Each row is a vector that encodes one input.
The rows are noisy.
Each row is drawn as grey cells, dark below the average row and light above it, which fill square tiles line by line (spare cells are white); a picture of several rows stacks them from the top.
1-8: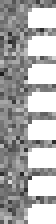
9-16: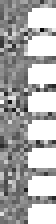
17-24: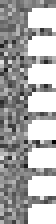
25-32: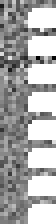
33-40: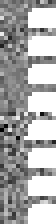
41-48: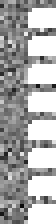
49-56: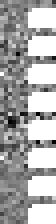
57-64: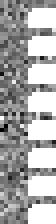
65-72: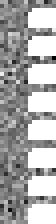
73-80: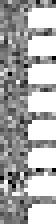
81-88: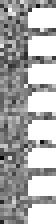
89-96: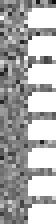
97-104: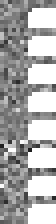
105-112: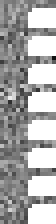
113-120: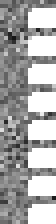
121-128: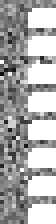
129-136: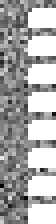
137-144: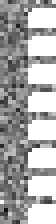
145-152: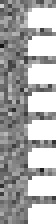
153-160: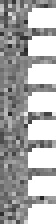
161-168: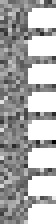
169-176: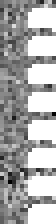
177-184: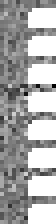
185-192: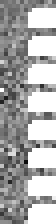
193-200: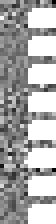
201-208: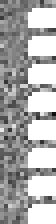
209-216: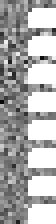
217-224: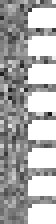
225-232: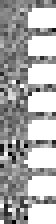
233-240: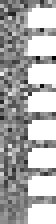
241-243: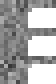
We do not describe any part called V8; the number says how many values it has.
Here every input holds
either a node of a 9-node tree and a value of V8, or a node of an 11-node tree.
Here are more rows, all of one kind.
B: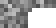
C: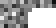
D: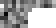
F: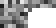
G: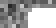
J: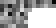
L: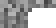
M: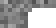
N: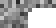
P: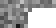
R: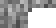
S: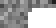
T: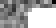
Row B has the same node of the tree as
J, P, S and T.
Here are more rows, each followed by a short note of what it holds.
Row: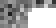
a node of an 11-node tree
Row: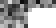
a node of an 11-node tree
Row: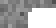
a node of a 9-node tree and a value of V8
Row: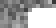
a node of an 11-node tree
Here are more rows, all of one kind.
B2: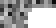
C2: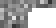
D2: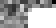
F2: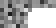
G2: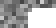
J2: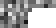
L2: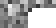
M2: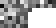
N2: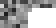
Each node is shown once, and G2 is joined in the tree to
D2 and F2.
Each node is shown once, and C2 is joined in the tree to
B2 and J2.
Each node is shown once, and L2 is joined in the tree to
N2.
